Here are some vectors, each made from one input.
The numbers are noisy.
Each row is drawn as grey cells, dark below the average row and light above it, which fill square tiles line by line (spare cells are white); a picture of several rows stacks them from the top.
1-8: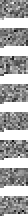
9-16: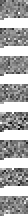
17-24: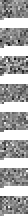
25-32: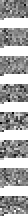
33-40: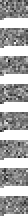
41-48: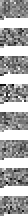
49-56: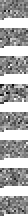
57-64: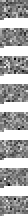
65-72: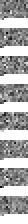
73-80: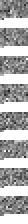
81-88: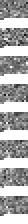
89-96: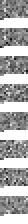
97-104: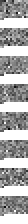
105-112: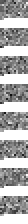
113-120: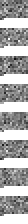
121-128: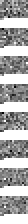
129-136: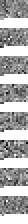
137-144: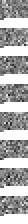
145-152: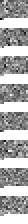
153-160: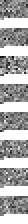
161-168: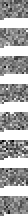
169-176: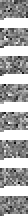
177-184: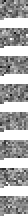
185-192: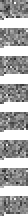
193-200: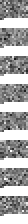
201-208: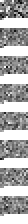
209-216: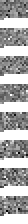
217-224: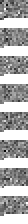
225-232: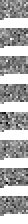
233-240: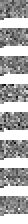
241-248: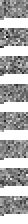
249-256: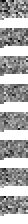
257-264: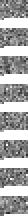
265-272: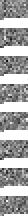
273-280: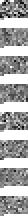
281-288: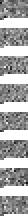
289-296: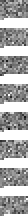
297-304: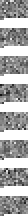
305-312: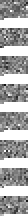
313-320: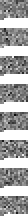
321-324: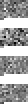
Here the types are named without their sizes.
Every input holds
a point on a line, together with either a point on a line, or five true/false values.
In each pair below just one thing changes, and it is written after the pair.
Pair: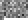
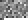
one of the five true/false values
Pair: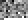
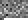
the place on the line
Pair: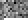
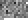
the place on the line
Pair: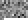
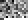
the place on the line
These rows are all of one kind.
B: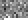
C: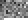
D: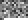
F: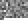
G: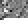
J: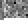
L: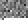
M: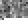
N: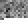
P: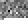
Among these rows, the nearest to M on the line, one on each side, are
L and N.
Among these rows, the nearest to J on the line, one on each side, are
G and P.
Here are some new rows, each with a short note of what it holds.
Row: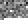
a point on each of two lines
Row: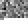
a point on a line and five true/false values
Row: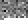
a point on a line and five true/false values
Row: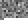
a point on a line and five true/false values
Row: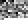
a point on each of two lines
